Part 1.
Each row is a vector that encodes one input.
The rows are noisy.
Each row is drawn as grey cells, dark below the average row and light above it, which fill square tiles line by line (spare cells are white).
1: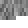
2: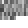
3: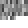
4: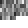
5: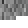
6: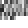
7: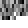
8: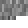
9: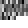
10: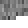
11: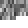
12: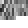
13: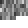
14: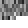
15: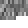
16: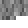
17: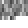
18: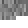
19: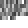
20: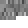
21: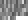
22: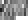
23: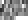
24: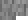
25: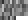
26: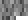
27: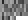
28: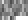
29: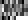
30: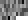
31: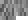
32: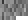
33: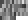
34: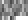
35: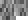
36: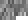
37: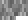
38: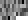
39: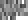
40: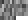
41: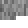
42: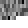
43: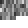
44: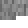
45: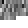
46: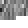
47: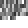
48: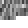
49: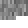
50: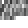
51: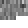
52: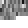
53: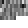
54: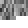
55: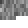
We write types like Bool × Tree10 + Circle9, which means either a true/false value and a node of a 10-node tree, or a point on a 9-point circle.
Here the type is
Line5.
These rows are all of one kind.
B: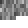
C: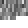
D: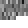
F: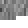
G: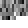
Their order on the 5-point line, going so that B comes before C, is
D, B, F, G, C.
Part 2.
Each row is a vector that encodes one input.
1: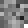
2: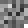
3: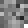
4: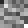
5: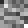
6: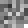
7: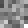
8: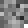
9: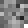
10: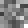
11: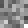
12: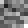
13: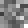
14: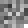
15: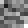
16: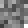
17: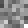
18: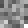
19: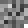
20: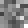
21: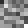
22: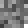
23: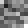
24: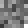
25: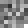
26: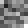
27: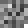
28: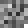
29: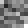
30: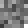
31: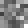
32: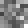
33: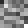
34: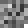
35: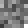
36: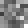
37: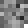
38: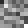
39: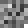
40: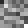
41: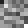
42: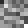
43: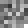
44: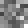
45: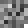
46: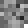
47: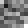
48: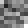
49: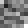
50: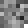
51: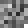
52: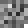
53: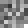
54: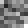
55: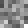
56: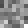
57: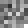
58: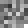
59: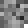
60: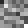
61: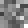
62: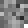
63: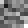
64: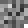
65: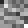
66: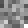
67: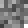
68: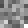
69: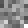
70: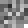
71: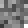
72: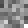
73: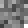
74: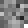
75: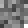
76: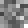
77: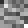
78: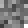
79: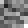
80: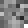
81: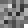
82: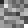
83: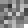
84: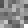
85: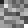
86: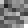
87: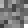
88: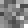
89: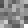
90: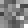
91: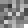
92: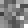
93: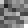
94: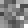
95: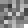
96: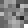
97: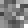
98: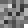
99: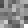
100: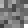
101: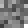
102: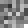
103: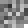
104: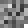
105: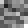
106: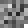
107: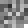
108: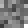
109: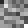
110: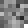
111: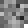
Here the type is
Bool × Bool × Bool.
